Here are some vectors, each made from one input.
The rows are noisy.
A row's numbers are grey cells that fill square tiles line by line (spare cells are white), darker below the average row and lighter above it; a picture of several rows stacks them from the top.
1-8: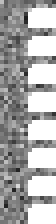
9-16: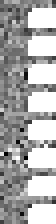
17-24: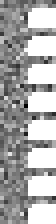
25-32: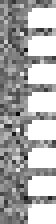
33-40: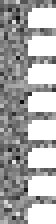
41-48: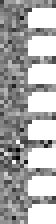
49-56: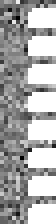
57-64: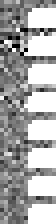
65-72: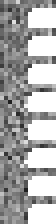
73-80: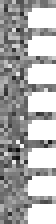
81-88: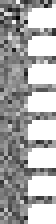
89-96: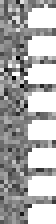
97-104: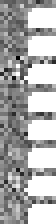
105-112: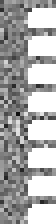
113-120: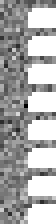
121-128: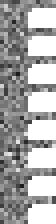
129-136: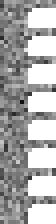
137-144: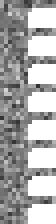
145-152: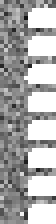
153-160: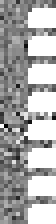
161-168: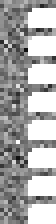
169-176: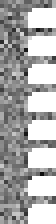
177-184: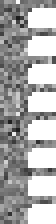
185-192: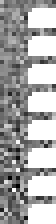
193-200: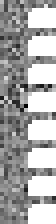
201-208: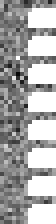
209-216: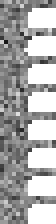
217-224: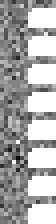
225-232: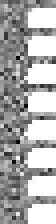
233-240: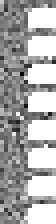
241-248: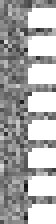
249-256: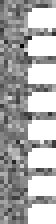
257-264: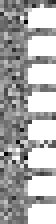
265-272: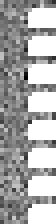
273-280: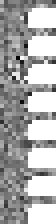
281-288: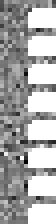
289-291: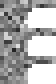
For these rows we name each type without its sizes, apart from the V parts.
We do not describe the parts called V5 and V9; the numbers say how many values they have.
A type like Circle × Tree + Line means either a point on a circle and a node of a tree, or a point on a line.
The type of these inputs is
Bool × V5 + Line + V9.
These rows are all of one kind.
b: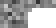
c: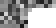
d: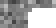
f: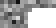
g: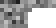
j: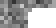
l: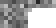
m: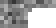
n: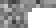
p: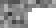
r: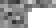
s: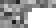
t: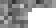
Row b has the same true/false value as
l and n.
